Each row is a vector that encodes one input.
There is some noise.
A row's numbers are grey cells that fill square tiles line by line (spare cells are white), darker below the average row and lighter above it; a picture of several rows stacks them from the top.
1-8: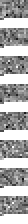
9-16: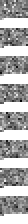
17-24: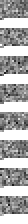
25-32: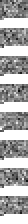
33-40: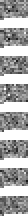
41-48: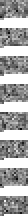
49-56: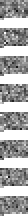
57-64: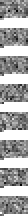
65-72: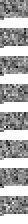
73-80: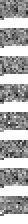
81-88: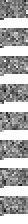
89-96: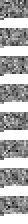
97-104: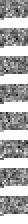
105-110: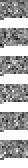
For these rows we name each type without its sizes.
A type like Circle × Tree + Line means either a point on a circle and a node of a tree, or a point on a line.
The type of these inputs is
(Bool × Bool × Bool + Unit) × (Tree + Unit).
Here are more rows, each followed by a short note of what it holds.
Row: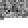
three true/false values
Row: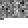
a node of a tree and three true/false values
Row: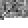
three true/false values
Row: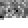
a fixed value
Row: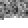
three true/false values
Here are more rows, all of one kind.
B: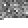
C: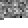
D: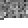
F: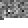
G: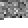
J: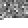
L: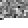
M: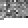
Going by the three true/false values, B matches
D and J.
